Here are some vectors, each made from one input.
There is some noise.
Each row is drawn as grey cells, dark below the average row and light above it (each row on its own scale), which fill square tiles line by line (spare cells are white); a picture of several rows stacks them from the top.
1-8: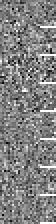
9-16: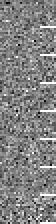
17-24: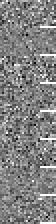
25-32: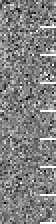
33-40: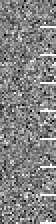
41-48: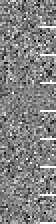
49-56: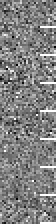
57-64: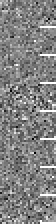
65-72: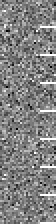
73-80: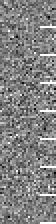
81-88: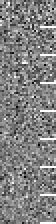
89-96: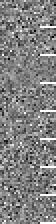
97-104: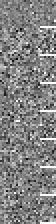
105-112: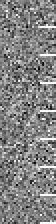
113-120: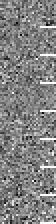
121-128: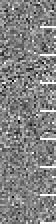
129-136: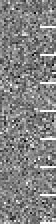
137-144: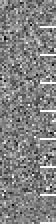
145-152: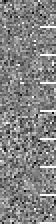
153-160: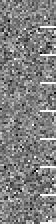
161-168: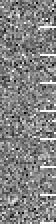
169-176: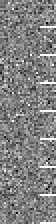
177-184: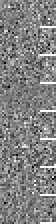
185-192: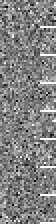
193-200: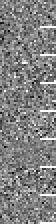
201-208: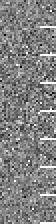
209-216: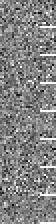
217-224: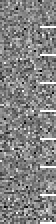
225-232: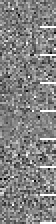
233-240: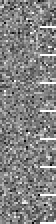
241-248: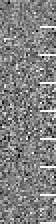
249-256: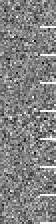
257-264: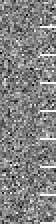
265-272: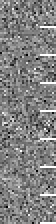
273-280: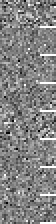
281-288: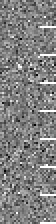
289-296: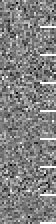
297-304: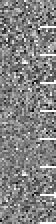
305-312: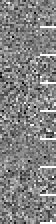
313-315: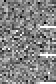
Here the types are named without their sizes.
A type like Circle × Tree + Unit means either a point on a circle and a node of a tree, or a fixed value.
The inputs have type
Circle × (Circle + Unit) × Tree + Unit.
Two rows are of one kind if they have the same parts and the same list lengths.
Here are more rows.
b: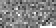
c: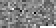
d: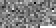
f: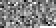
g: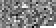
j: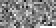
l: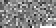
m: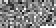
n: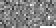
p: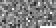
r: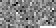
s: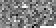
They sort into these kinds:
b, f, j, l, m, n, r
c, d, p
g, s

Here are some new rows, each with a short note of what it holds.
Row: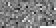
a point on a circle and a node of a tree
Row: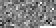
a point on each of two circles and a node of a tree
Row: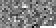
a fixed value
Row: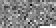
a point on a circle and a node of a tree
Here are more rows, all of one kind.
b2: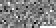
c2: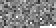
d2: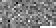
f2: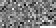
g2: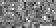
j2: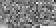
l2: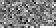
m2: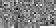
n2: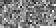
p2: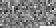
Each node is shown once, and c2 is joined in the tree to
f2.
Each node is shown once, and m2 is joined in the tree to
p2.
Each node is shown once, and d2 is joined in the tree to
f2.
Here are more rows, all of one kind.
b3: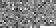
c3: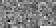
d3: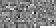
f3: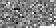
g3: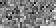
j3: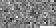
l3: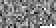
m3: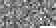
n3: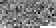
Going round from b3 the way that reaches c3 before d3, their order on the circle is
b3, j3, g3, n3, l3, f3, m3, c3, d3.
